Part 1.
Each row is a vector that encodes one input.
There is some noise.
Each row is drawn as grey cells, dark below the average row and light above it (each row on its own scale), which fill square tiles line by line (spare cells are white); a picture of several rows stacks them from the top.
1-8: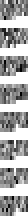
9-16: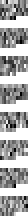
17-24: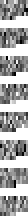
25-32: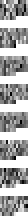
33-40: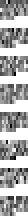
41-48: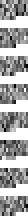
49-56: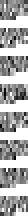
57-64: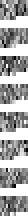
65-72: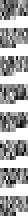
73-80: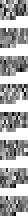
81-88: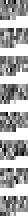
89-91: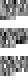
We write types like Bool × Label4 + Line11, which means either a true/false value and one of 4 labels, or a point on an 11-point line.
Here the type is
(Circle11 + Unit) × Line7.
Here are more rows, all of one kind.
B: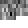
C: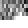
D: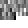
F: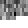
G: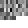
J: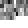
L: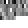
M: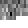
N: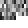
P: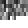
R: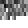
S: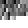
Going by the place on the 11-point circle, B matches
F, M, P and R.
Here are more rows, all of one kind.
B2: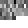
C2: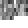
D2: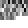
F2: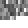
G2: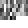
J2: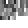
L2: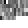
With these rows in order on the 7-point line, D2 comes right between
C2 and L2.
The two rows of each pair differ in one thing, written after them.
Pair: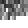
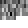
the place on the 7-point line
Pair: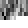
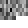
the place on the 7-point line
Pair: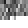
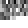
the place on the 11-point circle
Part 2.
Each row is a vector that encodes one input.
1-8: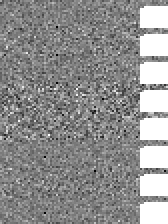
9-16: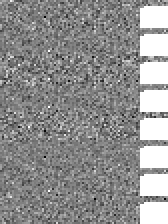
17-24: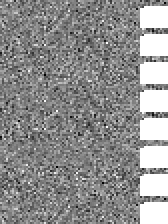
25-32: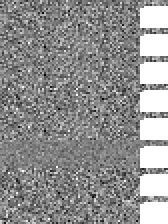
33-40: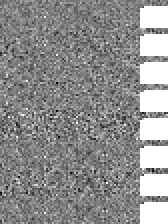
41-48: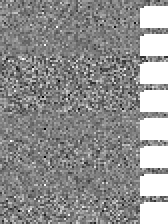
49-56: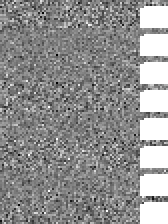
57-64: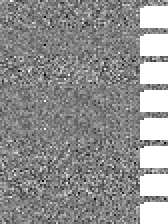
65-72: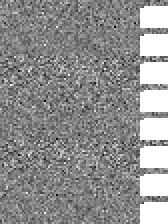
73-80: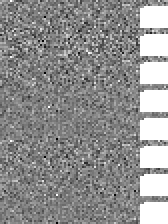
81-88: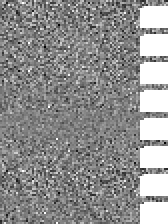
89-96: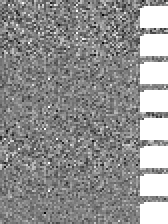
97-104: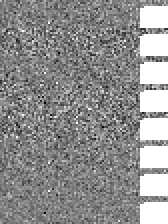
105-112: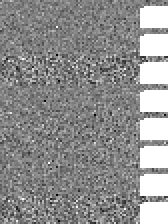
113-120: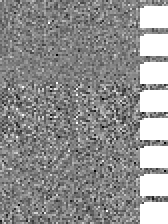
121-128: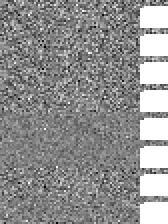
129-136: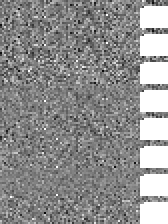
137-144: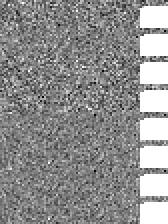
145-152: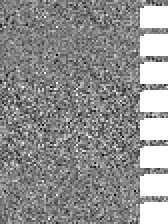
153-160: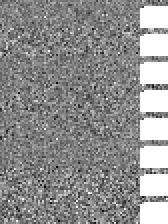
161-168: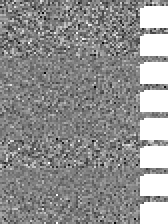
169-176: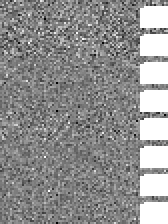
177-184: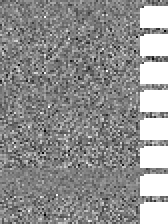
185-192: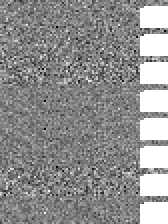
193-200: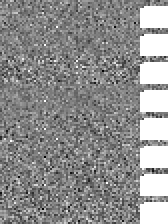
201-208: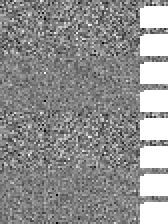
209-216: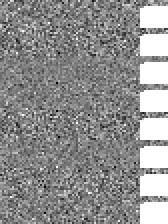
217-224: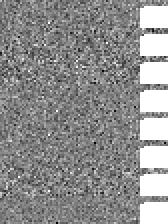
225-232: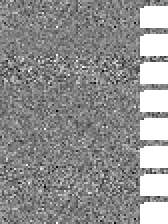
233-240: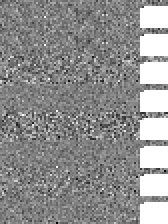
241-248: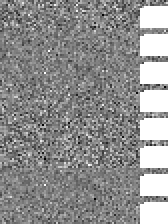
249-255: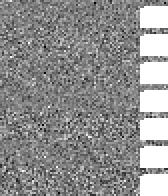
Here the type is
Bool × Bool × Bool × Bool + Line11.
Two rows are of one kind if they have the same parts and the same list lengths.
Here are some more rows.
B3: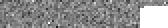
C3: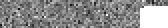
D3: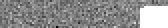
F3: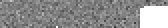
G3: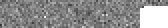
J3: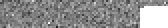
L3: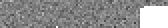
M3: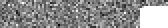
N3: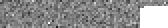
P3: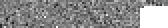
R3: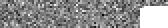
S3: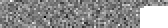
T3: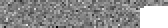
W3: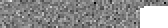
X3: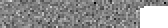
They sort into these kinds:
B3, C3, D3, F3, G3, J3, L3, N3, P3, S3, T3, W3, X3
M3, R3

